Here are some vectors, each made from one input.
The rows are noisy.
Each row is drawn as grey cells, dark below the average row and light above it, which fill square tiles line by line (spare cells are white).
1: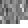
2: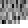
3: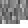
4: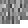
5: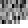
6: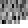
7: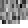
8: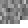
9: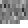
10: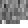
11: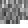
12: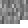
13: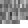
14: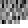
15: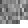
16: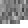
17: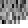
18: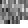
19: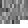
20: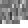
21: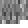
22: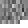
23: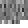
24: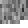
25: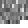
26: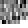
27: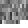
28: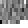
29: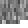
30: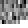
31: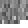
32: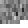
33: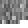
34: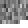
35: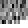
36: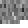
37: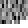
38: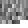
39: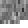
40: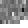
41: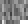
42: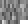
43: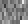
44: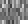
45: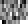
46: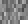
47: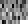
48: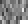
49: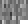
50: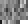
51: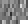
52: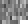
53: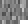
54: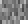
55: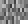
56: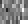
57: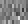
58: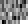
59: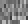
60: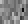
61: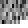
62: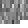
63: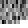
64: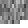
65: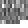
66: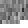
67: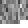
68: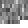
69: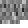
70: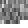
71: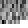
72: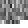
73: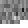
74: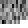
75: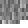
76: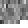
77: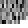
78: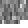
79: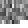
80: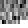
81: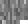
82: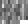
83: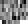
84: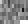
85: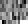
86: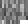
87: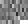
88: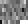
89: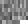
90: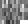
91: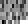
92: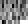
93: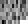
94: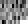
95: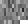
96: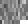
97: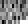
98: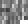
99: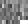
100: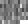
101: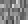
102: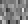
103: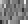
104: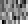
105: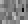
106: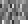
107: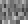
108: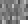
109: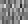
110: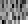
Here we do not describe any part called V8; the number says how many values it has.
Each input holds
a point on a 4-point line, together with either a fixed value, or a true/false value and a value of V8.
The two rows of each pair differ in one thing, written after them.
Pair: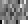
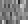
the place on the 4-point line
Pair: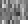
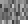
the value of V8
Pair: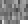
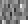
the value of V8
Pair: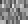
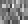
the value of V8
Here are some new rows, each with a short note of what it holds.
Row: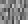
a point on a 4-point line, a true/false value and a value of V8
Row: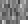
a point on a 4-point line, a true/false value and a value of V8
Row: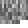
a point on a 4-point line, a true/false value and a value of V8
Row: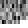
a point on a 4-point line
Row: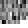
a point on a 4-point line
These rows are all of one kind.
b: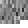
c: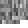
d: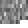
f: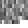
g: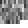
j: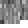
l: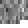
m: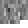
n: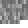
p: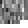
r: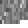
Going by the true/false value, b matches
c and f.
